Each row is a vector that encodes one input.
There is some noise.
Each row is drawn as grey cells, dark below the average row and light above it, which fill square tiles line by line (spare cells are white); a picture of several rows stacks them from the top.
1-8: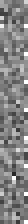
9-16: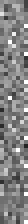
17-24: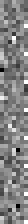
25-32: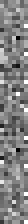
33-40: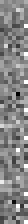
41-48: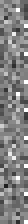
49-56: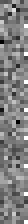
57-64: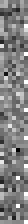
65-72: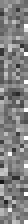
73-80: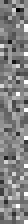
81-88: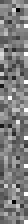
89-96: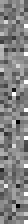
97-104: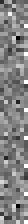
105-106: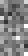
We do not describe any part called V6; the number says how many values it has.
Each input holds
a value of V6, together with either one of 7 labels, or three true/false values.
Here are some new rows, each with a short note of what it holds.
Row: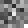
one of 7 labels and a value of V6
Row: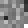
three true/false values and a value of V6
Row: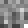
three true/false values and a value of V6
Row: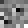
three true/false values and a value of V6
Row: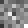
three true/false values and a value of V6
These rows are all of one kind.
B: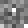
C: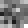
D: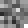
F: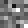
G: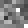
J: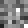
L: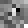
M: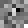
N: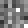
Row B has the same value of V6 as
L and M.
